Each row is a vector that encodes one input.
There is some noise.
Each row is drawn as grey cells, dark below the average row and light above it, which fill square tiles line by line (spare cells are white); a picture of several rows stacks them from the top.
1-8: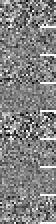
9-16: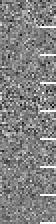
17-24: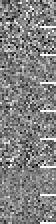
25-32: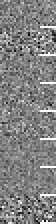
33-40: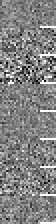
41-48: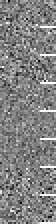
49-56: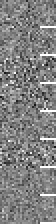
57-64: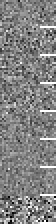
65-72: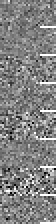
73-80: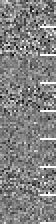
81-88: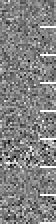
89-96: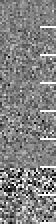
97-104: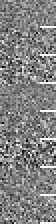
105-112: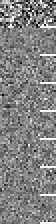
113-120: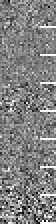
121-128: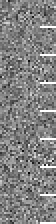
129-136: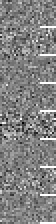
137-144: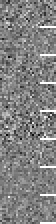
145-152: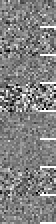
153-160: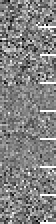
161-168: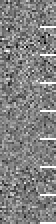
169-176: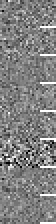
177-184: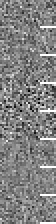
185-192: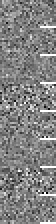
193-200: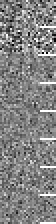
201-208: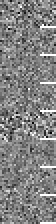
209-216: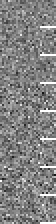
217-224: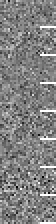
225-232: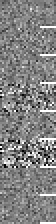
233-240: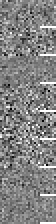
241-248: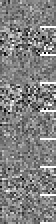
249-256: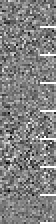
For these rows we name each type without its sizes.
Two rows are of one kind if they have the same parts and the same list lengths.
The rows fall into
4 kinds.
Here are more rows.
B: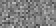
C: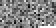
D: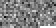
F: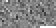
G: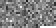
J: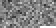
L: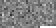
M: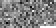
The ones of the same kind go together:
B, F, L
C
D, M
G, J

